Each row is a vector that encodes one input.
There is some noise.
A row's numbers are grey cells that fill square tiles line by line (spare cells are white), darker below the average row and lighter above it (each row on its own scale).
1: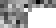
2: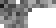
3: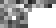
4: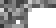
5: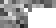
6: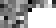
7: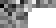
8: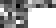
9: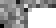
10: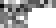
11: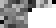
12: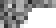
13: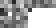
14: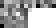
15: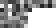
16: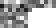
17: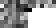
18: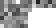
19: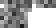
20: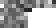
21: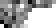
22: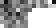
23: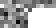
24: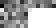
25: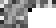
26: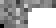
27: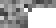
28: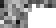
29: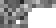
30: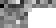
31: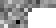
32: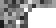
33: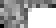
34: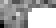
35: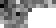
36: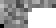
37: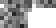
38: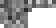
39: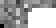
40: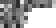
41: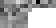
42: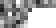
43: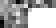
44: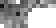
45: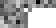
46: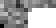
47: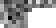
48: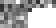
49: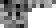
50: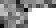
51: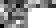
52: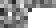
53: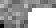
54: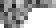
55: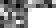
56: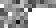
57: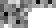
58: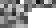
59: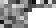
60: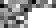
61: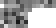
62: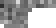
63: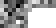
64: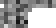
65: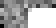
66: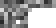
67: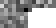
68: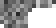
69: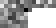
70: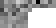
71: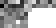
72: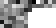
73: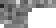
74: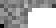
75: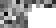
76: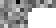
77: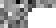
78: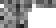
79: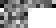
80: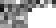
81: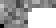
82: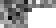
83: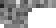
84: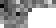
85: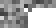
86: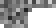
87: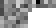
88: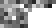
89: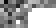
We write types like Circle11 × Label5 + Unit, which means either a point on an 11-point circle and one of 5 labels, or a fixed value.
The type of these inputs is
(Bool × Bool × Bool + Tree8) × Tree8.
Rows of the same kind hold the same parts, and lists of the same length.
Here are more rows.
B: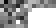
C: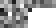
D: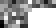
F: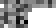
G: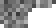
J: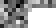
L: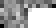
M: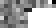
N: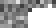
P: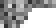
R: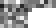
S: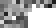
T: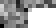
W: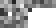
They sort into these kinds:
B, D, G, J, L, M, N, R, T
C, F, P, S, W

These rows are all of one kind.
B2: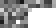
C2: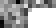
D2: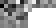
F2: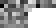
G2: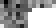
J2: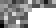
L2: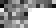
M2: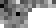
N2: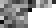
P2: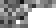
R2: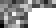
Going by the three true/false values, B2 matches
F2, J2, L2 and R2.
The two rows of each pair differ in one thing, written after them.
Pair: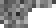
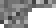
one of the three true/false values
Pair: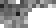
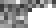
one of the three true/false values
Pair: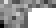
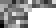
one of the three true/false values
